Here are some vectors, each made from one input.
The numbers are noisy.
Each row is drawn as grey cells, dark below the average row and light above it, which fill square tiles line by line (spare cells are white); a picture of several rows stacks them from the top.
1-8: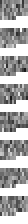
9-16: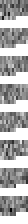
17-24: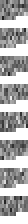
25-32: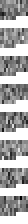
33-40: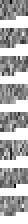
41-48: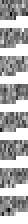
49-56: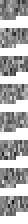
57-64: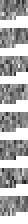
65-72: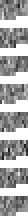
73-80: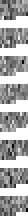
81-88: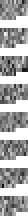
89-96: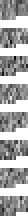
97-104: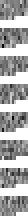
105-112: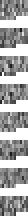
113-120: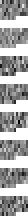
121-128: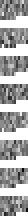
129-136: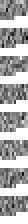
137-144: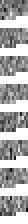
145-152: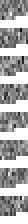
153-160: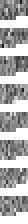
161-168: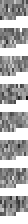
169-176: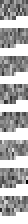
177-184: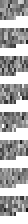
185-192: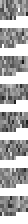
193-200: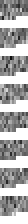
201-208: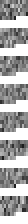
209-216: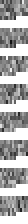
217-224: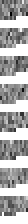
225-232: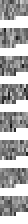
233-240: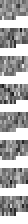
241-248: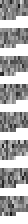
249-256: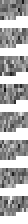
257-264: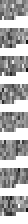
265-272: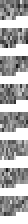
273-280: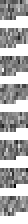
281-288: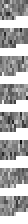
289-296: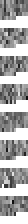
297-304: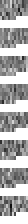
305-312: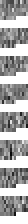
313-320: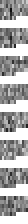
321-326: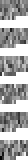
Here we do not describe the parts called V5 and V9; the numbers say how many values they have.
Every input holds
a node of a 10-node tree, together with either a node of a 10-node tree and three true/false values, or a value of V5 and a value of V9.
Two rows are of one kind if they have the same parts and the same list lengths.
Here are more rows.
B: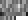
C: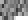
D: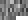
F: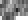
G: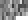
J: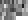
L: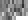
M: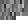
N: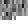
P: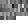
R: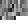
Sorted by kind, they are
B, D, M, P, R
C, F, G, J, L, N

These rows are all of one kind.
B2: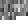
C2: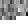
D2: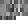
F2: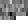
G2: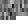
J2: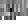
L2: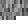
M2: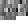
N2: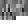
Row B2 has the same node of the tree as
C2 and J2.
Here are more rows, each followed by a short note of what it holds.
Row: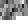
a node of each of two 10-node trees and three true/false values
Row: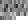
a node of each of two 10-node trees and three true/false values
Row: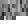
a node of a 10-node tree, a value of V5 and a value of V9
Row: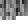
a node of each of two 10-node trees and three true/false values
